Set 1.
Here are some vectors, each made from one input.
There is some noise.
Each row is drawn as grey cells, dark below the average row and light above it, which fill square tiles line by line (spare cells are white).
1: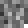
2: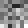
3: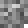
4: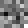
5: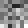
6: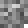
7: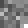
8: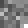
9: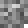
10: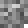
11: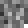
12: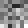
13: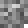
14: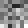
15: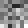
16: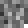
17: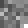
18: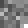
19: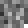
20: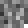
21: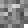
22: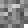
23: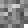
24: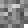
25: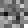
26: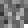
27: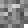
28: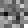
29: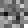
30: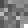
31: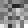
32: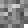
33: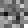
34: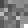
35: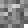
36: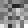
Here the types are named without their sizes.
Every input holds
a label.
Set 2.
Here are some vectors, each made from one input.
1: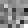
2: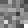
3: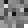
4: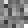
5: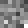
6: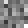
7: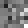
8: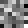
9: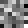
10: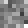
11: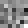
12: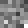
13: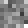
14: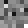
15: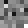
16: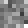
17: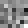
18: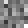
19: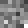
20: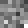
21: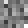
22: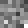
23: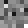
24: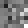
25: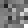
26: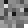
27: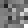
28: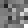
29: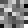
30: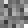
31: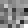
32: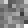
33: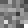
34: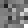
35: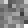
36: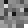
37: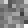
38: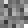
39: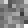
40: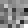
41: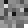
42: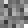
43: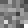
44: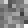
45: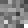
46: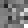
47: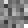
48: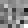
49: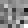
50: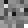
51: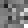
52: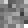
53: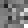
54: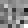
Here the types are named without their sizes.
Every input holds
either a point on a circle, or a fixed value.
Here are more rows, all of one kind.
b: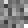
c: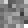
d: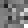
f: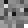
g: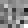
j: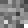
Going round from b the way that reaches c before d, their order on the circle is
b, c, g, f, j, d.
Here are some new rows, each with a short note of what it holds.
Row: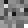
a point on a circle
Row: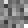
a point on a circle
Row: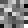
a fixed value
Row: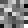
a fixed value
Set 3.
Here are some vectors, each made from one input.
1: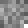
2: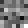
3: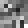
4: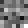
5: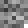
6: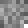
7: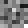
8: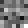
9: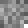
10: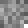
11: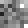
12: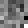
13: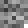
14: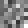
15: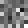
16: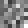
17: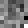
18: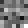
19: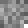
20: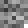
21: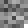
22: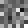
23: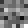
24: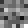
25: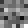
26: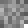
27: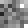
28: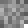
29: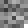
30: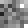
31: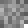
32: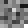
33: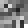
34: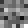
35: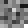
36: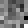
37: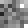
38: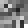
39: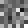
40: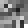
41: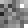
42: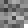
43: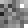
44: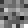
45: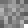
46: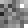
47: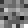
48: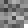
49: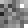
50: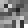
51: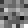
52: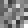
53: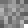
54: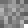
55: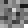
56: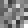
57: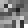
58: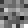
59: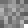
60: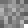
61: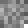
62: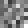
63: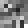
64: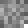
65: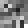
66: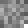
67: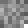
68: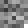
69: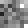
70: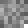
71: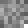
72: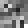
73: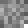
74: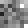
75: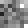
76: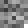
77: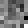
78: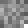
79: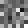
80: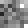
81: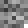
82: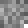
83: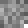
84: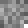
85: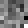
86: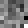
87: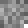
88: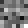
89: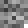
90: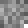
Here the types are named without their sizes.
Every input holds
a label.
